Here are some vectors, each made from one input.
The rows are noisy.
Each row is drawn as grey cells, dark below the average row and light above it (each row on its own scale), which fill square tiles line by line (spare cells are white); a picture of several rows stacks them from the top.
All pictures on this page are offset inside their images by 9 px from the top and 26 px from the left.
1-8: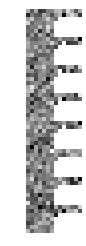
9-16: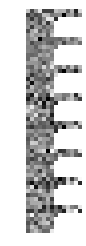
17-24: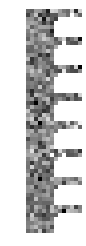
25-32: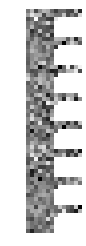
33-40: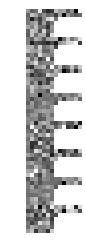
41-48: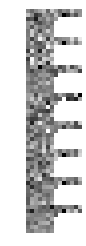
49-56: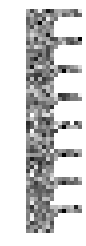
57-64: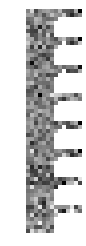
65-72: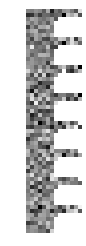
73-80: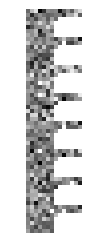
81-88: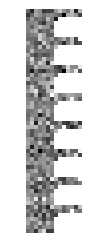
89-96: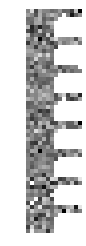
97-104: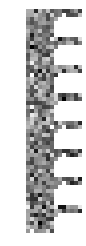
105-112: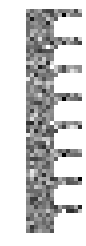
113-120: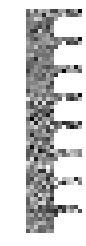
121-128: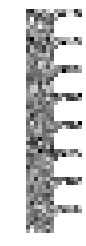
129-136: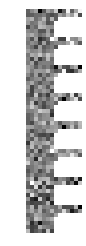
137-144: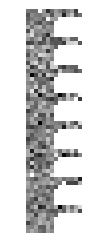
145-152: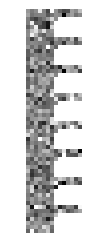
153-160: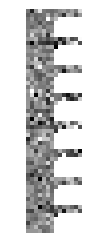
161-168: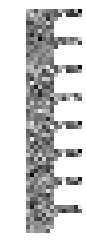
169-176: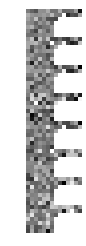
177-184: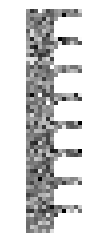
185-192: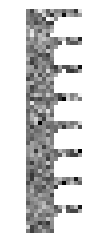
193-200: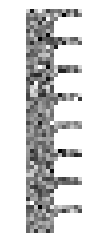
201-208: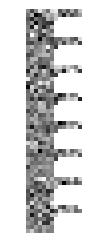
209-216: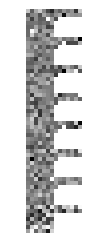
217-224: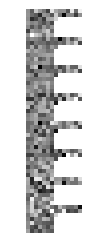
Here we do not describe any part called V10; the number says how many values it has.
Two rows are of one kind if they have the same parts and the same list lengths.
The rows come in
3 kinds.
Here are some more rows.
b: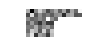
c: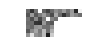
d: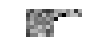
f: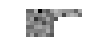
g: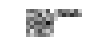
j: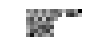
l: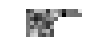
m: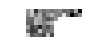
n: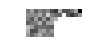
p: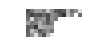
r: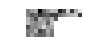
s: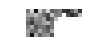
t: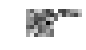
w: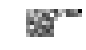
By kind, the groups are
b, c, g, l, t
d, f, p, r
j, m, n, s, w

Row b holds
a point on a 7-point line.
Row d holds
a point on a 7-point line and three true/false values.
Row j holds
a value of V10.
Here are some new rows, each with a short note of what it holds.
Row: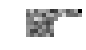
a value of V10
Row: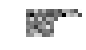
a point on a 7-point line and three true/false values
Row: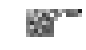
a value of V10
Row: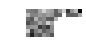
a value of V10
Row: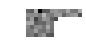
a point on a 7-point line and three true/false values
